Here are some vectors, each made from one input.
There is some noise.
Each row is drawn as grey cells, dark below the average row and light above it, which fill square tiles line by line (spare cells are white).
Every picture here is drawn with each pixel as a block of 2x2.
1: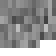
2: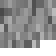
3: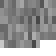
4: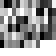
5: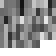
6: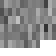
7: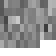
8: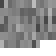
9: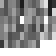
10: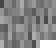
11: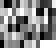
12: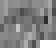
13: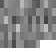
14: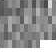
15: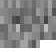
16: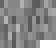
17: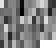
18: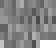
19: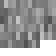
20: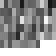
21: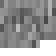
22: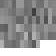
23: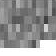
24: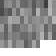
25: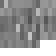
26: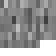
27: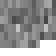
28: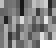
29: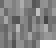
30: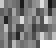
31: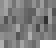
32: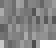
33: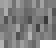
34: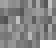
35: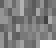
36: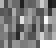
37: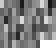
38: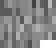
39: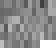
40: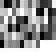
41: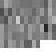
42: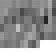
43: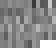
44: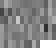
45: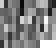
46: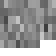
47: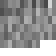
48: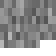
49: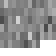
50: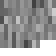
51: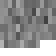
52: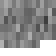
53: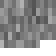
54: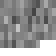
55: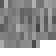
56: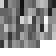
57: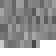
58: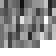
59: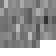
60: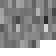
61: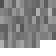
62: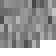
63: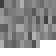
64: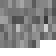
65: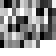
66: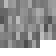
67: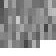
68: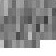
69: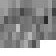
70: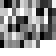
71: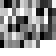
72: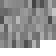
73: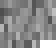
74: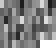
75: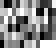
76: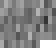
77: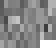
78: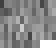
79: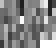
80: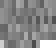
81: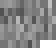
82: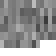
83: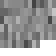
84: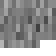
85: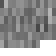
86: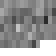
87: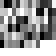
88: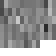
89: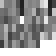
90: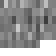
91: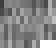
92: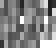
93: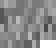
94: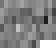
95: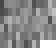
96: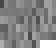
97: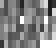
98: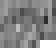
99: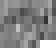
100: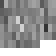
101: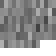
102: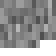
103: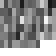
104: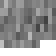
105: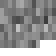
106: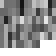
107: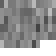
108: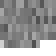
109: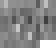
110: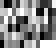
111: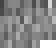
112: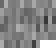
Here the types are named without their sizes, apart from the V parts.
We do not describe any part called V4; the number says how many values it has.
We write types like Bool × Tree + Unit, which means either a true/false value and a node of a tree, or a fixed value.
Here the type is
List(Bool × V4).
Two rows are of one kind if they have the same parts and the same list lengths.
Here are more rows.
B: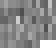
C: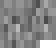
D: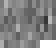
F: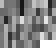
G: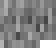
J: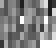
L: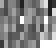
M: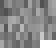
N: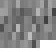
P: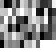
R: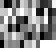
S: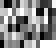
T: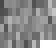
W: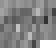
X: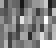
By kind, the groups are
B, M, T
C, D, G, N, W
F, J, L, X
P, R, S

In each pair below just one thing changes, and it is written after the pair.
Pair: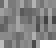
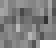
the value of V4 in item 1 of the list
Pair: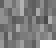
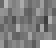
the true/false value in item 1 of the list
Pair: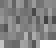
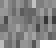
the true/false value in item 1 of the list
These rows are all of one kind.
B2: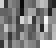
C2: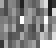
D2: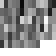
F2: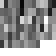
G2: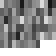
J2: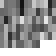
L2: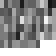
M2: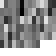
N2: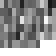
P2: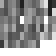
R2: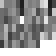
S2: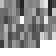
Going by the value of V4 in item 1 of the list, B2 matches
D2, F2 and M2.
